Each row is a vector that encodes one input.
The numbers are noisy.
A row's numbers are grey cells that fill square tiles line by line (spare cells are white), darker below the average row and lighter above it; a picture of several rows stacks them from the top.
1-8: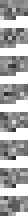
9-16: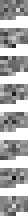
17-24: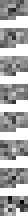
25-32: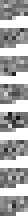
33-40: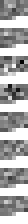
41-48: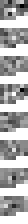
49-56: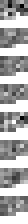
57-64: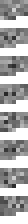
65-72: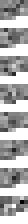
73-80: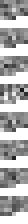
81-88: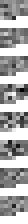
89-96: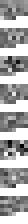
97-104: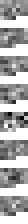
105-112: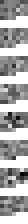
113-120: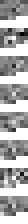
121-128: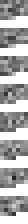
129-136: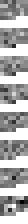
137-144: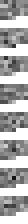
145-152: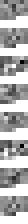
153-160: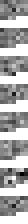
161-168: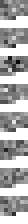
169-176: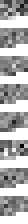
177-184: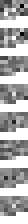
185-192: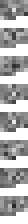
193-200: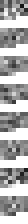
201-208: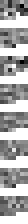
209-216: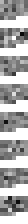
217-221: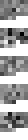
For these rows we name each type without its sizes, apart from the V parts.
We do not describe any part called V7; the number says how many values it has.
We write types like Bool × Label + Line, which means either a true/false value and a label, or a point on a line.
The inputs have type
Bool × Bool × Bool × Bool × List(V7) + List(Line).
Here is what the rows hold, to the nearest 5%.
About 85% of them hold four true/false values, together with a list of values of V7. The rest are lists of points on a line.
